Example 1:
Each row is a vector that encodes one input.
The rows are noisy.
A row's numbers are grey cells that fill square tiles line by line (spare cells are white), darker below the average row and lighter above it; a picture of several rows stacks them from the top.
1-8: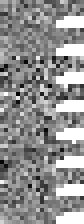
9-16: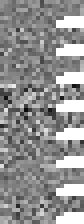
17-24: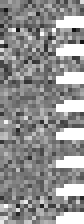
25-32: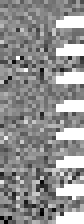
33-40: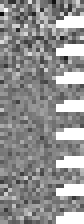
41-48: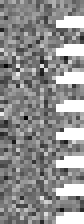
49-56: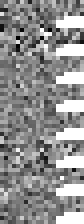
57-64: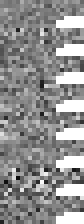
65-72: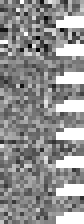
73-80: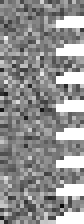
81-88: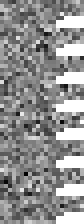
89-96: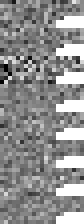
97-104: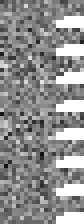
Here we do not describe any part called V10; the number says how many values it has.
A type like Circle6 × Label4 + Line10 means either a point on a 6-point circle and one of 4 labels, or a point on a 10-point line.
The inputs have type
Bool × V10 + Line6.
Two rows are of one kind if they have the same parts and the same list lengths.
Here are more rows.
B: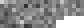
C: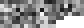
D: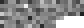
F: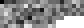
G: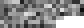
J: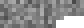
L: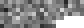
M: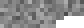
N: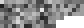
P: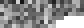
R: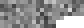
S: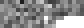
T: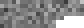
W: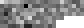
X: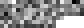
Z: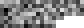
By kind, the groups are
B, C, J, M, N, R, W, X
D, F, G, L, P, S, T, Z

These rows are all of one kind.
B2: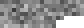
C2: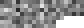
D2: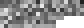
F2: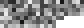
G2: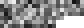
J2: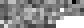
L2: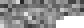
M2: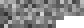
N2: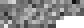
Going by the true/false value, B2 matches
F2 and N2.
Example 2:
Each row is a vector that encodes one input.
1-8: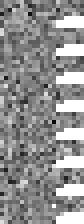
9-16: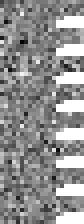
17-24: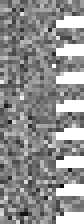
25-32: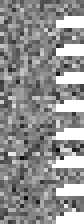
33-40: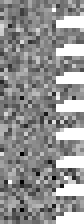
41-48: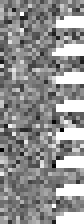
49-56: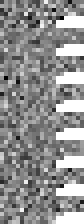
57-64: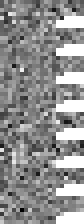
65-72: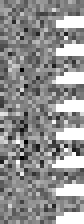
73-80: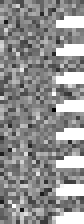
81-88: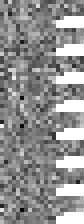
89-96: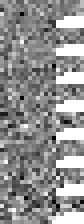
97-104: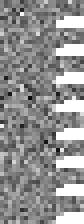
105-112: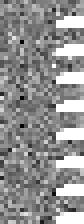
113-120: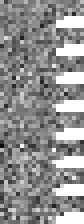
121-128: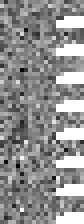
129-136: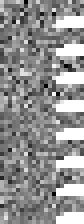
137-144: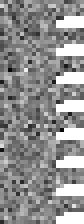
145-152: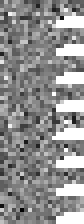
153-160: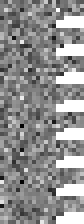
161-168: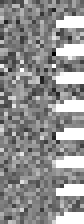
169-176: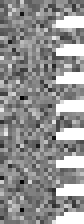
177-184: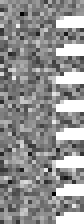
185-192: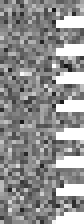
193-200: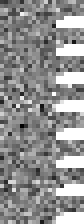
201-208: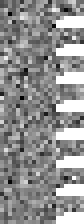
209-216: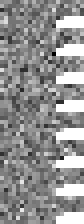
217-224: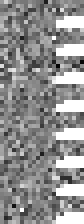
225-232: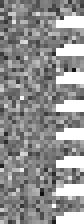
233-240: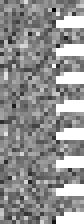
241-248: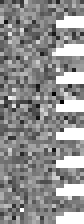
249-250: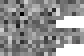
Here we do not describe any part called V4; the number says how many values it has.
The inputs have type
List2(Line6) × V4.
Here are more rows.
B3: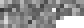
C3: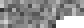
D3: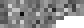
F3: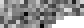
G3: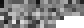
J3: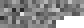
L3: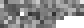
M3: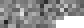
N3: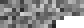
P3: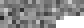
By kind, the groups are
B3, C3
D3, G3
F3, J3, L3, M3, N3, P3

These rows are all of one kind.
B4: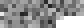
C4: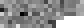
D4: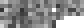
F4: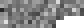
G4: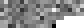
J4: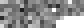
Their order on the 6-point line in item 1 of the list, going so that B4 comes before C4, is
B4, G4, C4, F4, D4, J4.
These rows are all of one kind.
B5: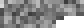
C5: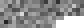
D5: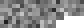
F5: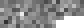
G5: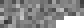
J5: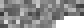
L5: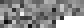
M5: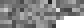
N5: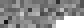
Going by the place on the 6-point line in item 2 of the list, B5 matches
G5 and J5.
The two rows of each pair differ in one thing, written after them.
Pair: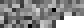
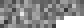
the place on the 6-point line in item 2 of the list
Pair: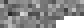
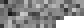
the place on the 6-point line in item 2 of the list
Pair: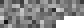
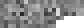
the value of V4
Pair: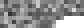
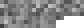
the place on the 6-point line in item 1 of the list
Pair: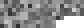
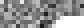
the value of V4
